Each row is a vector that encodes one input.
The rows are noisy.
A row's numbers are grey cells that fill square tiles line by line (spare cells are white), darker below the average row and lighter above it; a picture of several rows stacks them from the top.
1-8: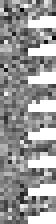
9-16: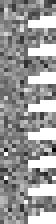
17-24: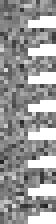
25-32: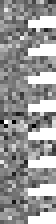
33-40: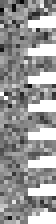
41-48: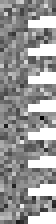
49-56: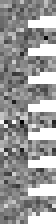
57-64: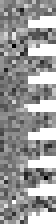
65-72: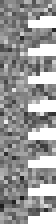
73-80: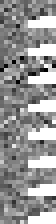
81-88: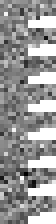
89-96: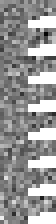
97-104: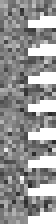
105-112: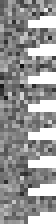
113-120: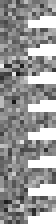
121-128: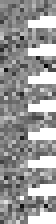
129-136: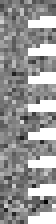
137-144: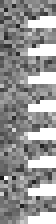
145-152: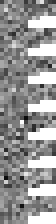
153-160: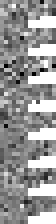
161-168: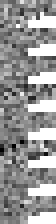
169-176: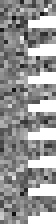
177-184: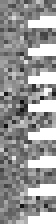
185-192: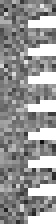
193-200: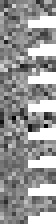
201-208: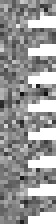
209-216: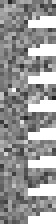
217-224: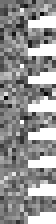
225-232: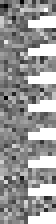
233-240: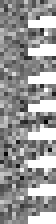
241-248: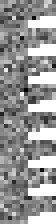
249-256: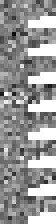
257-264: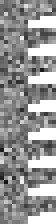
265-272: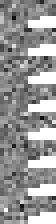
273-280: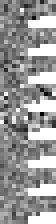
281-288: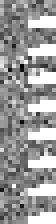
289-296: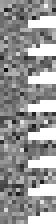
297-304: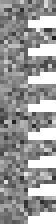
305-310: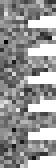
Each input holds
a point on a 20-point circle, together with either a fixed value, or a node of a 9-node tree.
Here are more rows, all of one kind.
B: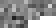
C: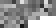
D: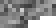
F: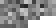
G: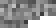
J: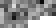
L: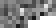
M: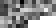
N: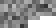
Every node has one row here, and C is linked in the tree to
B, D, G and L.
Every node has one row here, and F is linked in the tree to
G.
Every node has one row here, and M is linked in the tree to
D.
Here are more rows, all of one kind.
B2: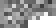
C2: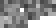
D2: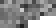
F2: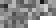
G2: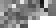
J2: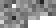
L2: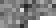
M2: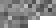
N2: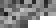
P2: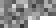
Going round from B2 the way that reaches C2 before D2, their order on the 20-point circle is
B2, M2, N2, P2, J2, C2, L2, D2, G2, F2.
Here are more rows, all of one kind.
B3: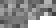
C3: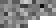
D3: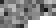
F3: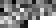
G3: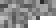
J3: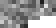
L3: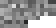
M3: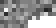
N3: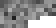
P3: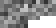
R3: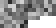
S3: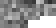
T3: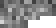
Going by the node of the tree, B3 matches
F3, N3 and P3.
